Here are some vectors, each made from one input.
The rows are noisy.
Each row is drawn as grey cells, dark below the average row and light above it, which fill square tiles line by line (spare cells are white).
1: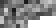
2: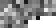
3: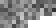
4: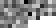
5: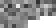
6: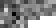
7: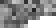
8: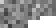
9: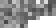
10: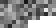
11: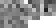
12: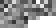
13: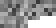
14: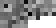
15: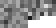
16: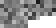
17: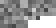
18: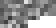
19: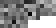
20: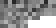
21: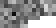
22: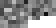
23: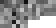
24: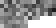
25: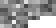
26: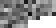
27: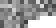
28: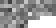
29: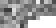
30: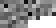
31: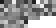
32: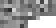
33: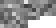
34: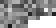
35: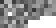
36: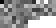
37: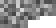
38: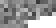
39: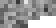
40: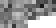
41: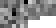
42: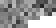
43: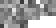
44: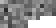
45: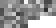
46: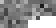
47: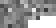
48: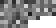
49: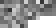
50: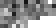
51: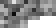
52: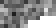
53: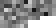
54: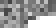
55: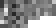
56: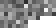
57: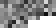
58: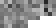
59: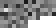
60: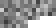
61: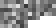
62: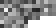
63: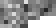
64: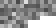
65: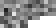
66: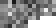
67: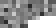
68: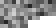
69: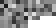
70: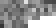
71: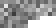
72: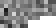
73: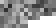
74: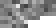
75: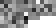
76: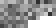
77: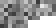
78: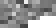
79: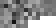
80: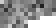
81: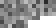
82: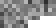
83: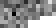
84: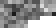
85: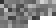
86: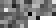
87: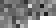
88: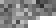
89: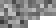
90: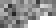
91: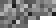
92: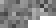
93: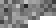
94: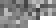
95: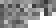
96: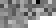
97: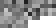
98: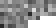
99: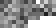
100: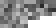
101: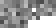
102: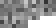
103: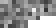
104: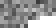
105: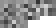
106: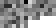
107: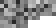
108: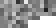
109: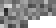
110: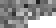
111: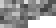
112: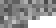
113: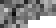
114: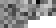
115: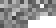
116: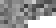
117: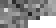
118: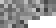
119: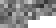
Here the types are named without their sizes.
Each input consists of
a node of a tree, together with either a label, or a point on a line.
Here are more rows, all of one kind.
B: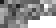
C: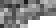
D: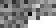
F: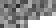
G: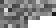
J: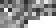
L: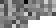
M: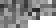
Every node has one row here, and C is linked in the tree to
B and F.
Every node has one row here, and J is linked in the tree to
G.
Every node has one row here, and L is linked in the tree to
D.
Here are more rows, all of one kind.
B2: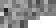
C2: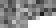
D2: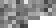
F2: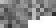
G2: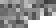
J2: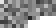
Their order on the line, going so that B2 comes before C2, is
G2, D2, B2, F2, C2, J2.
